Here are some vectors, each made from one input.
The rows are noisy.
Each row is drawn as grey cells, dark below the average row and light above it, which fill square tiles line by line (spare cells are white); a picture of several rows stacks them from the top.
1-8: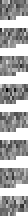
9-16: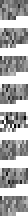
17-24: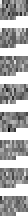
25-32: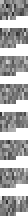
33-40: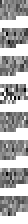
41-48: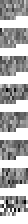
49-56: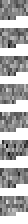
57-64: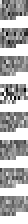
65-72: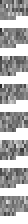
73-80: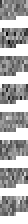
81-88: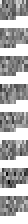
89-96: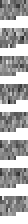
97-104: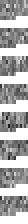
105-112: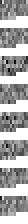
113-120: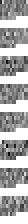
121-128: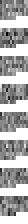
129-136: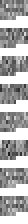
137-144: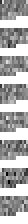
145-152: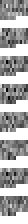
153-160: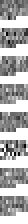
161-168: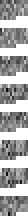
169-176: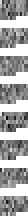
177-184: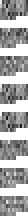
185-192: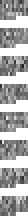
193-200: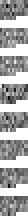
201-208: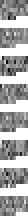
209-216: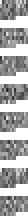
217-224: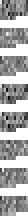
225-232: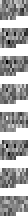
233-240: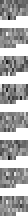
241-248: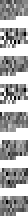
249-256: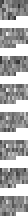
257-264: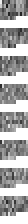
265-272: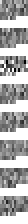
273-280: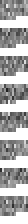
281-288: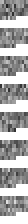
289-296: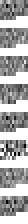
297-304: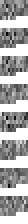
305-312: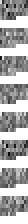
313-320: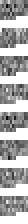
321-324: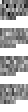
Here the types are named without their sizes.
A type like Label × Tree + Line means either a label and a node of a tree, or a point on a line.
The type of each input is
List(Circle).
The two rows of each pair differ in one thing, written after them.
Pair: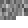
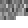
the place on the circle in item 2 of the list
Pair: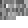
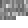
the place on the circle in item 2 of the list
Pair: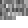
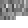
the place on the circle in item 1 of the list
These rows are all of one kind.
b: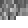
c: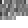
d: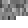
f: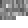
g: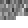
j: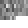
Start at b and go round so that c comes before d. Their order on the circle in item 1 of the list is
b, g, j, f, c, d.
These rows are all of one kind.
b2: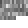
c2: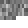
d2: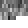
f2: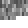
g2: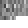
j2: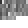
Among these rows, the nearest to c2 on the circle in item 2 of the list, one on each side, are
b2 and d2.
